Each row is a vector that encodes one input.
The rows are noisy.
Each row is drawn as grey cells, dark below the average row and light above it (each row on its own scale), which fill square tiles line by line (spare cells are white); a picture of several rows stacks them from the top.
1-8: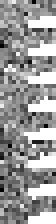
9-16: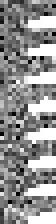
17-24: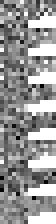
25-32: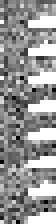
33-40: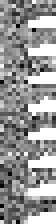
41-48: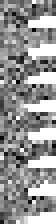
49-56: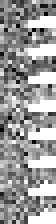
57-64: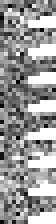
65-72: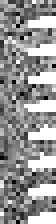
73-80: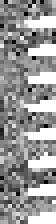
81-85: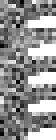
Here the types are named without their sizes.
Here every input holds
a point on a line, together with either a fixed value, or a node of a tree.
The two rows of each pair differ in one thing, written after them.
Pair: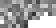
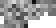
the node of the tree
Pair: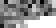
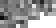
the node of the tree
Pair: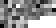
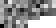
the place on the line
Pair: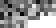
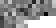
the node of the tree
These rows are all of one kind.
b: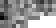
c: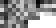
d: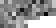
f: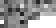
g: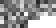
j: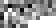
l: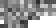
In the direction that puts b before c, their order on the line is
b, j, d, f, l, g, c.
